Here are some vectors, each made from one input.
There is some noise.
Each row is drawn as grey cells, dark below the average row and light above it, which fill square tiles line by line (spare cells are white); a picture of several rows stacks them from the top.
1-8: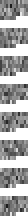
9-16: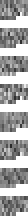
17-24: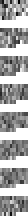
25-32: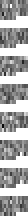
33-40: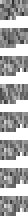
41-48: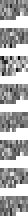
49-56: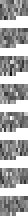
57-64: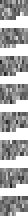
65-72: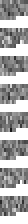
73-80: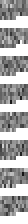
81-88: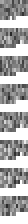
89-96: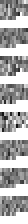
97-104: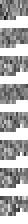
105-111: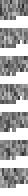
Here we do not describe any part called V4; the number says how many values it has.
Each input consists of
a list of up to three items, each a point on a 5-point line and a value of V4.
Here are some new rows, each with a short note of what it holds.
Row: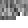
a list of one item
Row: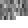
a list of three items
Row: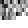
the empty list
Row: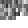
a list of one item
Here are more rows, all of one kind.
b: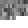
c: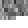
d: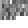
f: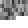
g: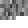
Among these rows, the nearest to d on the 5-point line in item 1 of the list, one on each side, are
b and g.
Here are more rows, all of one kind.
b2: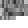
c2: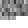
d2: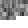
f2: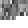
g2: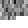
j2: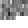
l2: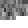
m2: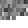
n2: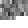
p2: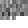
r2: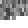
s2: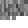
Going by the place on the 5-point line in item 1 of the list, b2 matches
c2 and g2.
